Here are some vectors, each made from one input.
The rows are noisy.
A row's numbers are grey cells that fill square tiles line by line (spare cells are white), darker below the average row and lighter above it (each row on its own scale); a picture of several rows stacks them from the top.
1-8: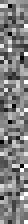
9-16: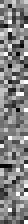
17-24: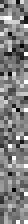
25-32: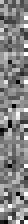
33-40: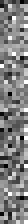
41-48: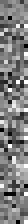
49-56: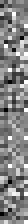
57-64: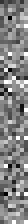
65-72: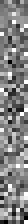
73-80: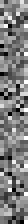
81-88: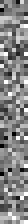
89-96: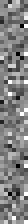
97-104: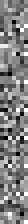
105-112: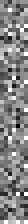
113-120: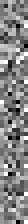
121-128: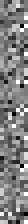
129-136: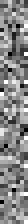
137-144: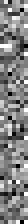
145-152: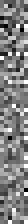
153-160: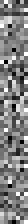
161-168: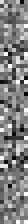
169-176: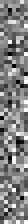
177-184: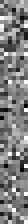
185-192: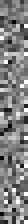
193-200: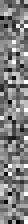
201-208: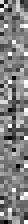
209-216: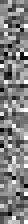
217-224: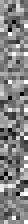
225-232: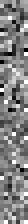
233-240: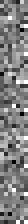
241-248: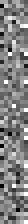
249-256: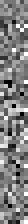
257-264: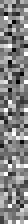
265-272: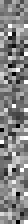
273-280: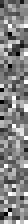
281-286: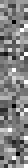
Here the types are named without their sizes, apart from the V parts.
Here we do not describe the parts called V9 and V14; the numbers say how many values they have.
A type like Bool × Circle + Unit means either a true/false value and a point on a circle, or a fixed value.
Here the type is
(Label × Label + V14) × V9.
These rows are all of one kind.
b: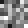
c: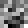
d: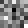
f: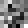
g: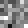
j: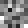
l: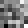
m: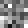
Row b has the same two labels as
g and j.
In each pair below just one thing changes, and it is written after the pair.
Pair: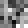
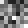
the value of V9
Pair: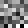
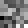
the value of V14
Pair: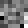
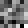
the value of V14
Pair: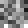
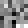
the value of V9
